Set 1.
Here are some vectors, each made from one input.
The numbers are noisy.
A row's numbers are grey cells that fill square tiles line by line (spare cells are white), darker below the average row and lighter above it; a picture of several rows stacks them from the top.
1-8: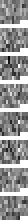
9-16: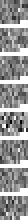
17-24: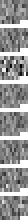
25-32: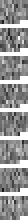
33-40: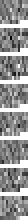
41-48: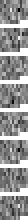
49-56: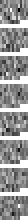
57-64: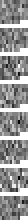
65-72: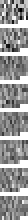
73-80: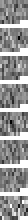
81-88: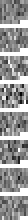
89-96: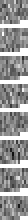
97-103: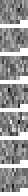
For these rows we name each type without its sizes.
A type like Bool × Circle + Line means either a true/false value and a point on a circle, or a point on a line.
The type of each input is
List(Circle).
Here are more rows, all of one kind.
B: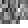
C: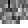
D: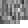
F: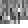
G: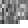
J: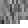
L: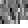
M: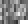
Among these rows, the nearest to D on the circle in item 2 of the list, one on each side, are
L and M.
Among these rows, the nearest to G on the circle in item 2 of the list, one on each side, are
B and J.
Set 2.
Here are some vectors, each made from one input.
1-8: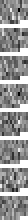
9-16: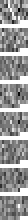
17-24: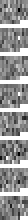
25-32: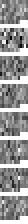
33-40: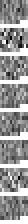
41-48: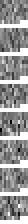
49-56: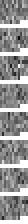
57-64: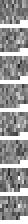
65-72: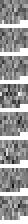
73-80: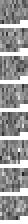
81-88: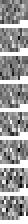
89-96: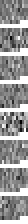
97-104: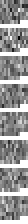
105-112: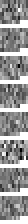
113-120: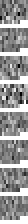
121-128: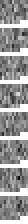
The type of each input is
List2(Circle9).
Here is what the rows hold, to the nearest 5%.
All of them are lists of up to two points on a 9-point circle: about 5% are empty, 40% hold one and 55% two.
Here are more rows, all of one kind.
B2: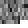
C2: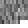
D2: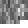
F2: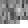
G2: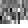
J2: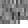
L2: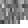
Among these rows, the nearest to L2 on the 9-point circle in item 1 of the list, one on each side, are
B2 and C2.
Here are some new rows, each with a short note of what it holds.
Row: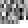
the empty list
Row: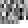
the empty list
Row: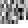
the empty list
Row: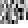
the empty list
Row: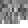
a list of one item
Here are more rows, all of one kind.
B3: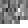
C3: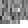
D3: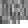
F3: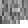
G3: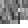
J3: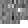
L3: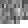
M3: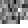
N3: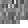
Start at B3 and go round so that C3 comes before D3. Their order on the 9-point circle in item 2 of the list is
B3, L3, J3, M3, G3, C3, F3, D3, N3.
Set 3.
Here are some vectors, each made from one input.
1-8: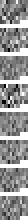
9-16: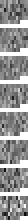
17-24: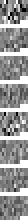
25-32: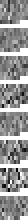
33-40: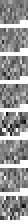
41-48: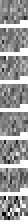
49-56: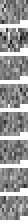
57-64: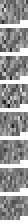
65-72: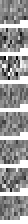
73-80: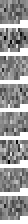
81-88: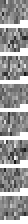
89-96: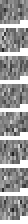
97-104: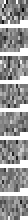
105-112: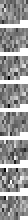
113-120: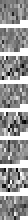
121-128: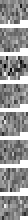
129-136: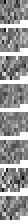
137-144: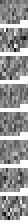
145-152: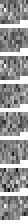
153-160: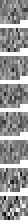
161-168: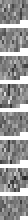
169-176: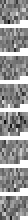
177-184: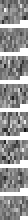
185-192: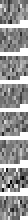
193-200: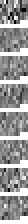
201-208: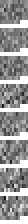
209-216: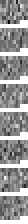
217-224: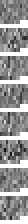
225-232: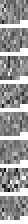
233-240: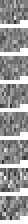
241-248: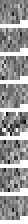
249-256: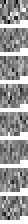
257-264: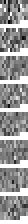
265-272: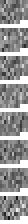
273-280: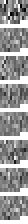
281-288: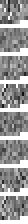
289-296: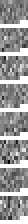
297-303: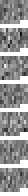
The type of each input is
Circle9 + Line10.
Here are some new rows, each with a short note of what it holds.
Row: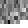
a point on a 9-point circle
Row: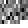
a point on a 10-point line
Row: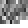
a point on a 10-point line
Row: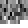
a point on a 9-point circle
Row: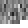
a point on a 10-point line
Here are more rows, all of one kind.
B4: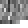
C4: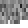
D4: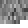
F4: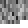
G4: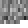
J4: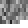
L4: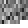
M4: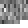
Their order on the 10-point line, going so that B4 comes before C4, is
J4, B4, M4, L4, G4, D4, F4, C4.
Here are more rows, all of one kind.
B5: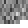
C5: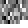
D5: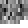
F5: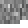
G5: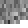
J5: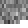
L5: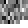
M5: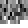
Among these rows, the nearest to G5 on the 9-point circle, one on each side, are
D5 and J5.
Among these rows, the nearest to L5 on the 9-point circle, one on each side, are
C5 and M5.
